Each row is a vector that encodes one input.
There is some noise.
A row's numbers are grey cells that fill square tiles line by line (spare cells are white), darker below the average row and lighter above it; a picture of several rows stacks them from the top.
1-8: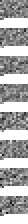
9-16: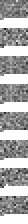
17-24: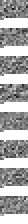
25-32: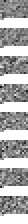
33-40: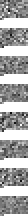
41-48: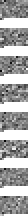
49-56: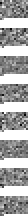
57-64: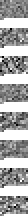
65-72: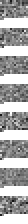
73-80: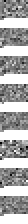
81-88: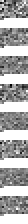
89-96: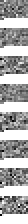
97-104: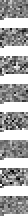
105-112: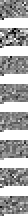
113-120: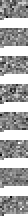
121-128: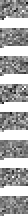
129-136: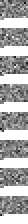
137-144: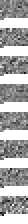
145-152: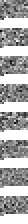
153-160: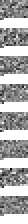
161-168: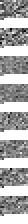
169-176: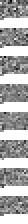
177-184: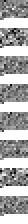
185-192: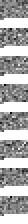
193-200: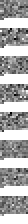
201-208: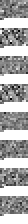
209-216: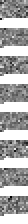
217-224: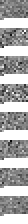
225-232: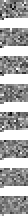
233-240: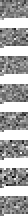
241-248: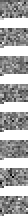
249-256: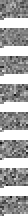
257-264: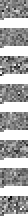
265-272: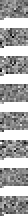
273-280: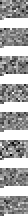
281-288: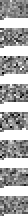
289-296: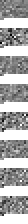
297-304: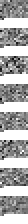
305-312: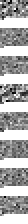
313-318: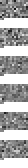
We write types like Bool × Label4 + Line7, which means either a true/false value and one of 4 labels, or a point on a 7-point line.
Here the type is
List2(Circle10 × Label7 + Line7).
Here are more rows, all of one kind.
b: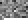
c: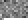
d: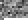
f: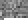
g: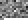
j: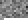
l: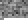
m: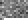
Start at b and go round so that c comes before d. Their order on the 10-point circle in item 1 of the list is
b, c, j, l, f, m, d, g.
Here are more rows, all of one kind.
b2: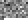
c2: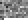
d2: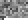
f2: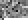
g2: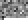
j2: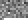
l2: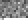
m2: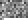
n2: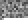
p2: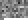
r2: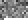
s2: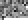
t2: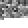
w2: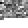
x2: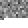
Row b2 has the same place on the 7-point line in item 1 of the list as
c2, d2, g2 and w2.
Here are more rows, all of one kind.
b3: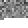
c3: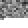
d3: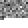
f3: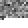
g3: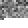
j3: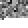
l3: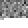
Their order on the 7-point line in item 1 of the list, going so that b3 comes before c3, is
l3, b3, c3, g3, j3, d3, f3.
